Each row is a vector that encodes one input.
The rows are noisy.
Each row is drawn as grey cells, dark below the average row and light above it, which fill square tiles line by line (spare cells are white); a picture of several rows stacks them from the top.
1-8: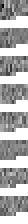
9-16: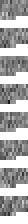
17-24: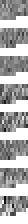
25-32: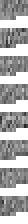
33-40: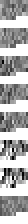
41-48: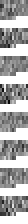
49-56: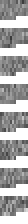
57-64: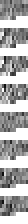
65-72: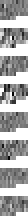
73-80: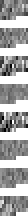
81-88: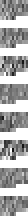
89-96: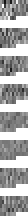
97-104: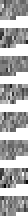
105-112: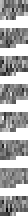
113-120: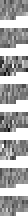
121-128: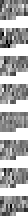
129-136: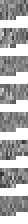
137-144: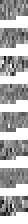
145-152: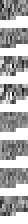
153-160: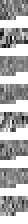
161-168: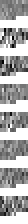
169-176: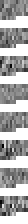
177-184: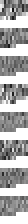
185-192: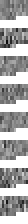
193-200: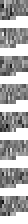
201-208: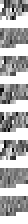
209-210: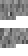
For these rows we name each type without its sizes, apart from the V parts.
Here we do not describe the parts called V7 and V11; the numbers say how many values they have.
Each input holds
a value of V11, together with either a point on a line and a value of V7, or three true/false values.
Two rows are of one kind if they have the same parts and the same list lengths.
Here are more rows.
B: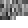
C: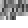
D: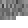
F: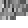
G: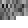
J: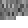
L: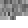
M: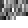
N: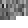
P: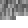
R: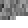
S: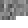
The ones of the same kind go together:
B, F, M
C, D, G, J, L, N, P, R, S

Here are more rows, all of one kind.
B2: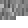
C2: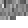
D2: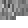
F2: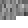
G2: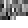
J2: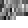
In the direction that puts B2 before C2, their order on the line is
F2, B2, D2, J2, G2, C2.
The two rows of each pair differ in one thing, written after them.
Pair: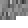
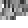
the value of V7
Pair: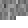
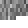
the value of V11
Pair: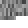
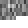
the value of V11
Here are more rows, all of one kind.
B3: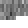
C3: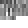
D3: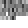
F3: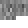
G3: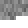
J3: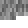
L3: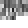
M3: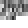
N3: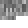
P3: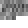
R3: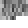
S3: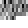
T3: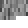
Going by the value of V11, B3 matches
D3 and L3.
